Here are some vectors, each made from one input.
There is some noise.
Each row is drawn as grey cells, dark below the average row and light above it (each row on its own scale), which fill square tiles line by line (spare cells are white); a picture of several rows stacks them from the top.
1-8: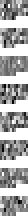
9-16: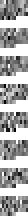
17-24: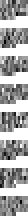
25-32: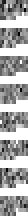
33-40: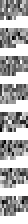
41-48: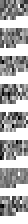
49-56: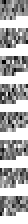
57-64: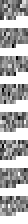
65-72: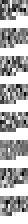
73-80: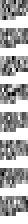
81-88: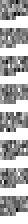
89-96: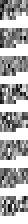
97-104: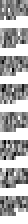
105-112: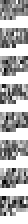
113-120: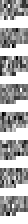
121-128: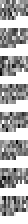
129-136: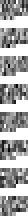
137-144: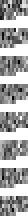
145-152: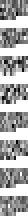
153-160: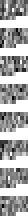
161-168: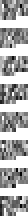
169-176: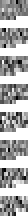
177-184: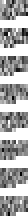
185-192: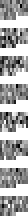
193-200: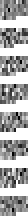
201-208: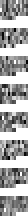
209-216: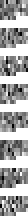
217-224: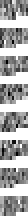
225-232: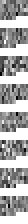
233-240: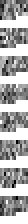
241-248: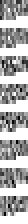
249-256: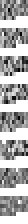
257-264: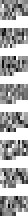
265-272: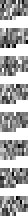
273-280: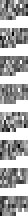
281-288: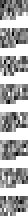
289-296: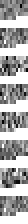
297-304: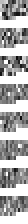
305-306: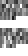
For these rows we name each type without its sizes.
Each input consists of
four true/false values, together with either a point on a circle, or a label.
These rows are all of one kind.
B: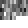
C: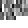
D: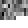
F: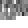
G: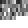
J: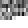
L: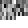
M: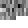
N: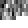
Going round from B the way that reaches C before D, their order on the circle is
B, J, G, F, C, N, M, L, D.
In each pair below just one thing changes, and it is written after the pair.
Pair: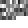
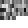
the label
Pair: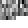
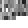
one of the four true/false values
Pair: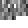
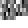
one of the four true/false values
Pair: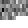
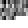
the label
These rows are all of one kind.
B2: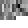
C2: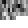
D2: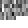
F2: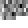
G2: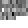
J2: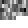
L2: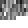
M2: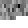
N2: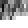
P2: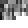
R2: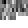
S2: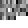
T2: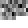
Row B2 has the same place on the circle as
C2, M2, R2 and S2.
